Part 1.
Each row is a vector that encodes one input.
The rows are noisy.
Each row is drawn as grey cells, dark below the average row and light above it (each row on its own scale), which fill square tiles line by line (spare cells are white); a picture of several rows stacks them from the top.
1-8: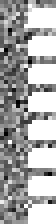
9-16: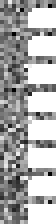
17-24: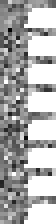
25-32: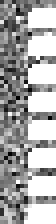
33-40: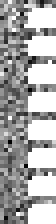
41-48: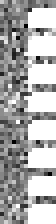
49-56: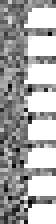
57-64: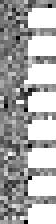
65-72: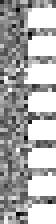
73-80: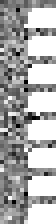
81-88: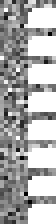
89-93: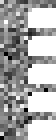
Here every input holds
either a fixed value, or four true/false values.
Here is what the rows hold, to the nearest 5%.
About 5% of them hold a fixed value. The rest hold four true/false values.
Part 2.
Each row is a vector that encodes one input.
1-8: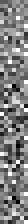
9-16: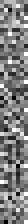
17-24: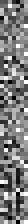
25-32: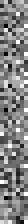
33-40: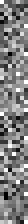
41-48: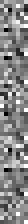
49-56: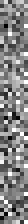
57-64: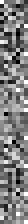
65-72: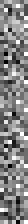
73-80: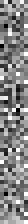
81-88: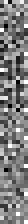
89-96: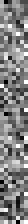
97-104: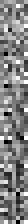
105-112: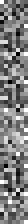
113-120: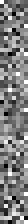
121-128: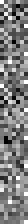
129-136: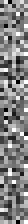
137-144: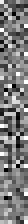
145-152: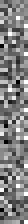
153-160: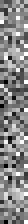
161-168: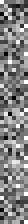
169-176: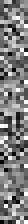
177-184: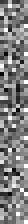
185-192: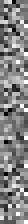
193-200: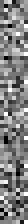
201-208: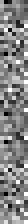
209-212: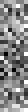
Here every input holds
one of 8 labels.
